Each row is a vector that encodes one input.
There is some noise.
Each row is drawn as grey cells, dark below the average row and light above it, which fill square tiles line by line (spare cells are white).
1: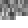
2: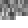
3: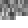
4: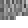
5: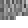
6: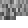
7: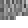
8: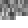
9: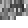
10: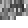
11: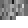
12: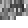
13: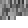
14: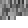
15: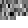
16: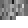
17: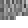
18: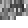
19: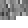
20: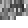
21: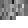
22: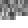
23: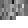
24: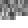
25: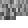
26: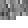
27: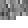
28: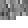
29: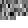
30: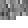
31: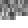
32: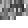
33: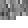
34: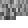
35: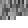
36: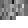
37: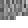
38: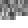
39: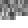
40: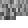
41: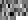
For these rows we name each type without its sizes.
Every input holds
a point on a line.
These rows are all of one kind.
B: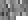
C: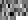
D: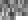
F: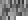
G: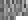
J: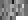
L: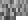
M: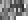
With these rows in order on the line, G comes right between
D and J.
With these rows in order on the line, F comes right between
B and M.
